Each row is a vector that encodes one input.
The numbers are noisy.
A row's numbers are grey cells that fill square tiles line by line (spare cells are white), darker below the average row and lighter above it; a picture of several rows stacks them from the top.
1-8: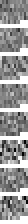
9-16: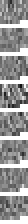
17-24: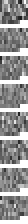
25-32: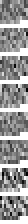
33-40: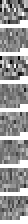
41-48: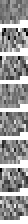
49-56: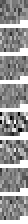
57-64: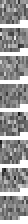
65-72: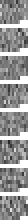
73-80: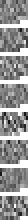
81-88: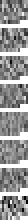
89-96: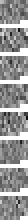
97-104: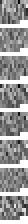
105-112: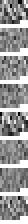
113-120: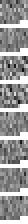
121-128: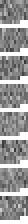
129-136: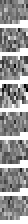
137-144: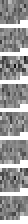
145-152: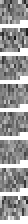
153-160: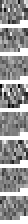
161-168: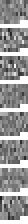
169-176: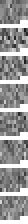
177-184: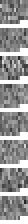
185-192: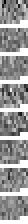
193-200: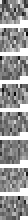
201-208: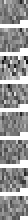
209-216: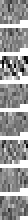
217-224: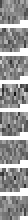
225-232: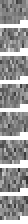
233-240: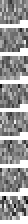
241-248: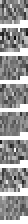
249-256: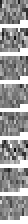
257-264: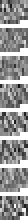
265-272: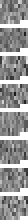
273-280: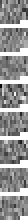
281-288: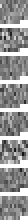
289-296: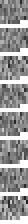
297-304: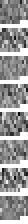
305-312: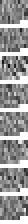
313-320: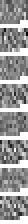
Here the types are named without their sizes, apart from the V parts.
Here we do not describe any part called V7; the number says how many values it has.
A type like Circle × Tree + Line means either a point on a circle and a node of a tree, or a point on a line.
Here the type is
Label × (Label × Line + List(V7)).
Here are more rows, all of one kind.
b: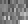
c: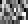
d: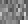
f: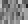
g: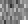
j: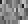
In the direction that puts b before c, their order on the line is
g, d, b, c, f, j.
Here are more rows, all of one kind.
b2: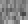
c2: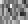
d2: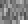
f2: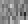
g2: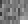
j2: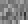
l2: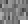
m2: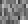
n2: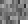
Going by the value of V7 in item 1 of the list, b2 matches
c2, f2 and j2.
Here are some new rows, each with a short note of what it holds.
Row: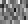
a label, together with the empty list
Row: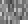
two labels and a point on a line
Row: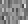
two labels and a point on a line
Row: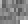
a label, together with a list of one item
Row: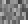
a label, together with a list of one item
